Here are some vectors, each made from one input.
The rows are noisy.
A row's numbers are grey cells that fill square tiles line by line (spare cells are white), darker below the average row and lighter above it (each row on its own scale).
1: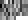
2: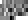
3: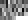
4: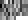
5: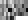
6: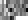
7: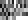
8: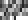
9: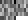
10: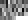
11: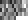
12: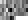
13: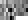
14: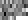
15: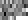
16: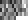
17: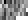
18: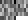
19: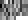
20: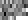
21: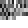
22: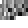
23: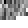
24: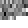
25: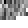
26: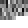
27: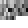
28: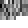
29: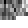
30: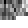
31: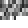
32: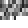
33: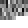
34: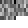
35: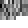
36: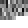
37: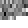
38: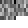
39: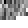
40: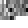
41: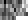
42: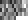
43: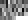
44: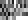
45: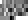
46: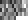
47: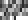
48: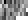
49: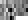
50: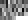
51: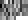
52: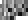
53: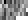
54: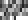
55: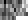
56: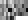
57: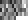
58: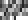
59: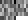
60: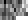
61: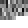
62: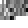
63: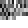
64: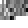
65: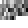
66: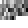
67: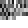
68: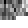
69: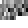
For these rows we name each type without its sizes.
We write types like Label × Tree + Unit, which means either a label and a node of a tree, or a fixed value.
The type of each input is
Bool × Bool × Bool + Line × Line + Unit.
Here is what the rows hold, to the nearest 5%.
About 10% of them hold a fixed value. About 25% of them hold a point on each of two lines. The rest hold three true/false values.
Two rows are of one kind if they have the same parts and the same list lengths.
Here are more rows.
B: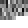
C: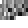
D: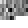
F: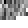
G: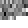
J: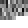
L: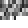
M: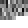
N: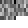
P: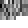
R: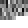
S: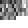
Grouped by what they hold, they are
B, J, M, R
C, D
F, G, L, N, P, S

